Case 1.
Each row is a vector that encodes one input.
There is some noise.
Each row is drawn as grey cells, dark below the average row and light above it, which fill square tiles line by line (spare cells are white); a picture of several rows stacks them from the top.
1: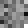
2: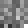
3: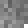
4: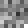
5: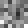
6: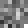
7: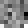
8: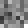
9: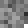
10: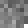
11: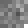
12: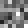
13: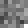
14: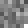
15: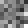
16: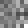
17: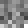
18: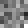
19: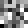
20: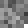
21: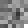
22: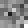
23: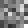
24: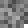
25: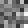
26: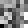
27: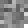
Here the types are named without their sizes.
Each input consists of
a label.
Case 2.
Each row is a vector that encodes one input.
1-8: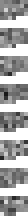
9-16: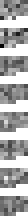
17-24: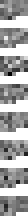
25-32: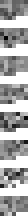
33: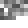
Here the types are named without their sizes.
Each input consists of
three true/false values.
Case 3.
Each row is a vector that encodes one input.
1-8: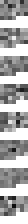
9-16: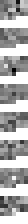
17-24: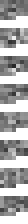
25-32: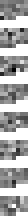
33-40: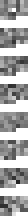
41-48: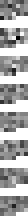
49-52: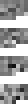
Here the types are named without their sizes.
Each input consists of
a node of a tree.
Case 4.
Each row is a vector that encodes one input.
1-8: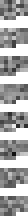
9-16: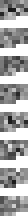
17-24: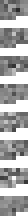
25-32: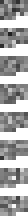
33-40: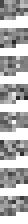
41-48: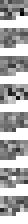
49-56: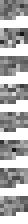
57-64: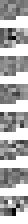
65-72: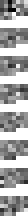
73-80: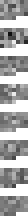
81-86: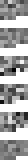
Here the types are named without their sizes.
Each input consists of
a node of a tree.
